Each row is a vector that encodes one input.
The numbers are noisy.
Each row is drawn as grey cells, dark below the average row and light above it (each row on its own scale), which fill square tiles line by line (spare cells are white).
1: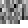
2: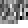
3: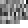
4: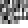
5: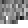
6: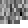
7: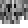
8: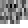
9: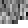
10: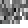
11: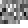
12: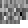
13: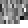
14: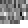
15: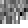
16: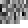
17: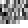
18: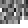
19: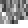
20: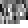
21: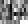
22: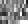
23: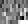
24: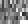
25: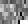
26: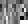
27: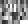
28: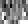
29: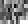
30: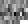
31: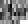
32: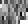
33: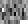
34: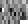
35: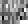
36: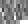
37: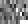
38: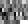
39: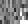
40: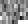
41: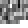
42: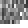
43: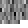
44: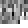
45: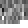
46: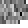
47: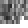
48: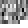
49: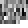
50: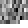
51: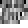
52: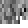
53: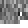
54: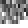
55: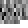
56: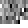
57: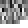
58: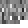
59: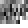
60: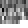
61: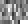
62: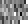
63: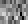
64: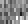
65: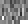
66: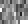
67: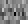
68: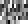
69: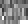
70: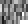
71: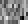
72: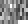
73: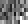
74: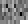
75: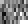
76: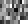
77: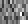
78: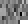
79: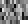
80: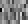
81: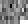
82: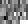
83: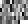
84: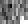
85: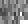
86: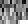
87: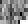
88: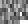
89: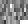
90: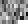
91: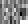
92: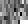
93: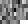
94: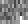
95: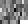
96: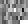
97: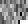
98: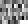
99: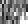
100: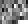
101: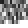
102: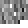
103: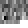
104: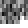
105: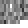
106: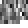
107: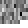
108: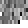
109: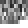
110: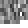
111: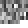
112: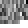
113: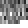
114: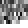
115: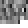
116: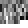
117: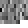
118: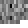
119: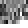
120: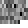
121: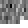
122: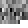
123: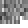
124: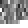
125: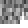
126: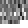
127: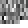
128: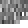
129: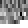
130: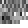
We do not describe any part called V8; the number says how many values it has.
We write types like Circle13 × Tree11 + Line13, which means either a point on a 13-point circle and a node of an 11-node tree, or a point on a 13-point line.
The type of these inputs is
Bool × Bool × Bool × Bool × (Line4 + V8).
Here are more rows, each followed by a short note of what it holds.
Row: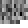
a point on a 4-point line and four true/false values
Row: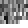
four true/false values and a value of V8
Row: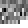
four true/false values and a value of V8
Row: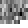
a point on a 4-point line and four true/false values
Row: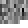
a point on a 4-point line and four true/false values
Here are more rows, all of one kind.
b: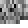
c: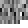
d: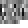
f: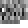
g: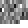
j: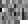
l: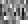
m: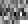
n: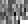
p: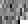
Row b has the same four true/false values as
d, f, g and j.
